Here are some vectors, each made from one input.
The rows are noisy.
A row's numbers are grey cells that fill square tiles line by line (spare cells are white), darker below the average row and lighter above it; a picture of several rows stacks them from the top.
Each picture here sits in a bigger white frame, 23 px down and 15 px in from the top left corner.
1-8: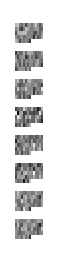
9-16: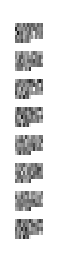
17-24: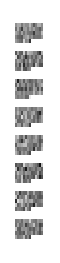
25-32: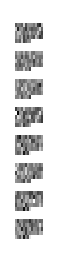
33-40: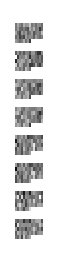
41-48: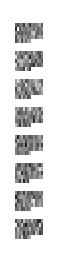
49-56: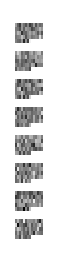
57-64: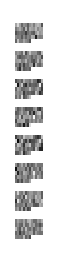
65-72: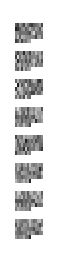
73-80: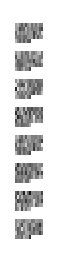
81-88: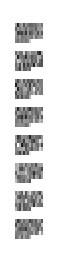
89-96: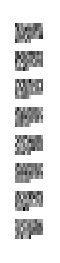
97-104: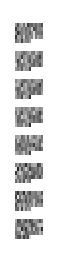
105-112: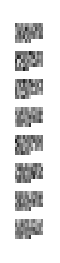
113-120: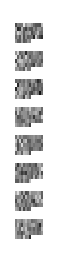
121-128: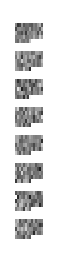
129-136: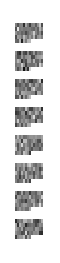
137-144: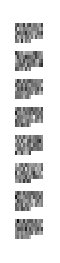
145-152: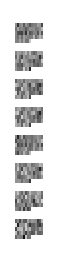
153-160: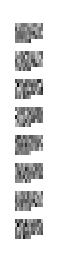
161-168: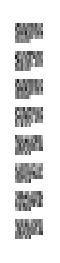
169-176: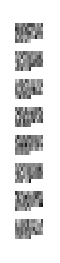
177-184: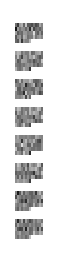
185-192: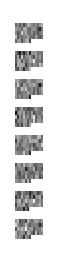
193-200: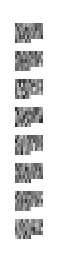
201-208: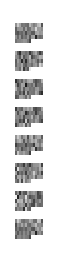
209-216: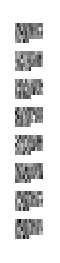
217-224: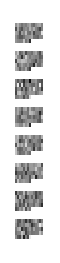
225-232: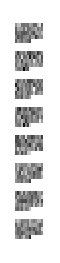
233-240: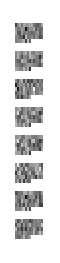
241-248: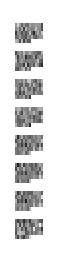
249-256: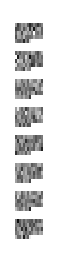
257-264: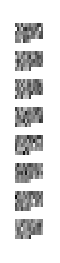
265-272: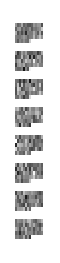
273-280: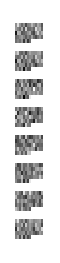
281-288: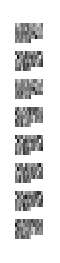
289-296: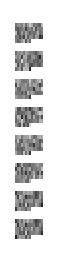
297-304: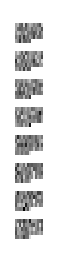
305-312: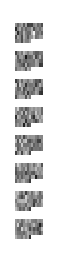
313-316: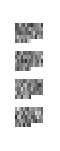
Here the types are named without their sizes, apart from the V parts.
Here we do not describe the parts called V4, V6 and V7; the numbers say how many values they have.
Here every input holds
a point on a line, a true/false value, a value of V6 and a value of V7, together with either a node of a tree, or a value of V4.
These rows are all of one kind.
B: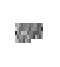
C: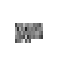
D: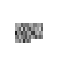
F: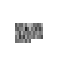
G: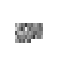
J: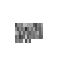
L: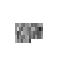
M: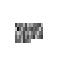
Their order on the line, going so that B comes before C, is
G, J, B, F, M, D, C, L.
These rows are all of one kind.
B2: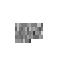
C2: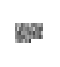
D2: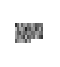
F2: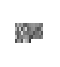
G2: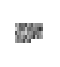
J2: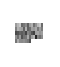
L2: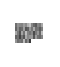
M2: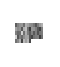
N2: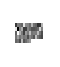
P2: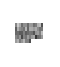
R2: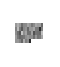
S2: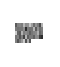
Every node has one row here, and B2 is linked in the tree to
C2 and P2.
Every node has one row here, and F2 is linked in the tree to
M2.
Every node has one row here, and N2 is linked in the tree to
D2 and S2.
